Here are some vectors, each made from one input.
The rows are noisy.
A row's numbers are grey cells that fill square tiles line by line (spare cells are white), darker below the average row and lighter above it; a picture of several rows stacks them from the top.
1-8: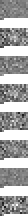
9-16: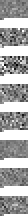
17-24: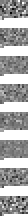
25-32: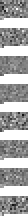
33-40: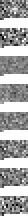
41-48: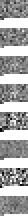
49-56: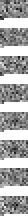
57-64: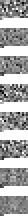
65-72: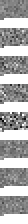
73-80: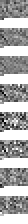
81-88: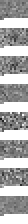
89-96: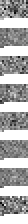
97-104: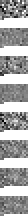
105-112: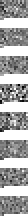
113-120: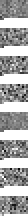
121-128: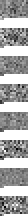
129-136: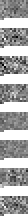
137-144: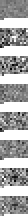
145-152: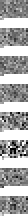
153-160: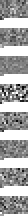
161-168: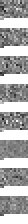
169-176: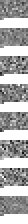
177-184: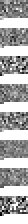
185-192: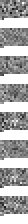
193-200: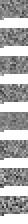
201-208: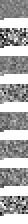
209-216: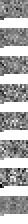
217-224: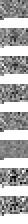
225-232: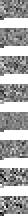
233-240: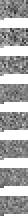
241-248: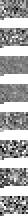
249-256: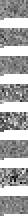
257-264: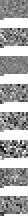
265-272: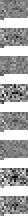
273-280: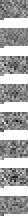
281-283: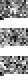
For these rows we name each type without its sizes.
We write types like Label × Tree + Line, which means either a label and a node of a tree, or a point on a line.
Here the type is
Bool × Circle.
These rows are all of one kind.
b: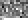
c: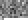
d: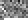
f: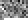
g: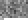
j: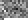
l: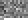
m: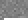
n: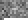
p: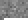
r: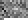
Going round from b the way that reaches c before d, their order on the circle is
b, g, c, n, p, r, j, l, f, m, d.
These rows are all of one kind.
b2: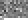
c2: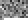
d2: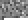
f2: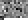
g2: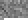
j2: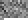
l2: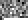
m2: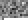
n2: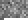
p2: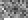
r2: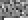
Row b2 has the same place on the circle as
l2 and p2.
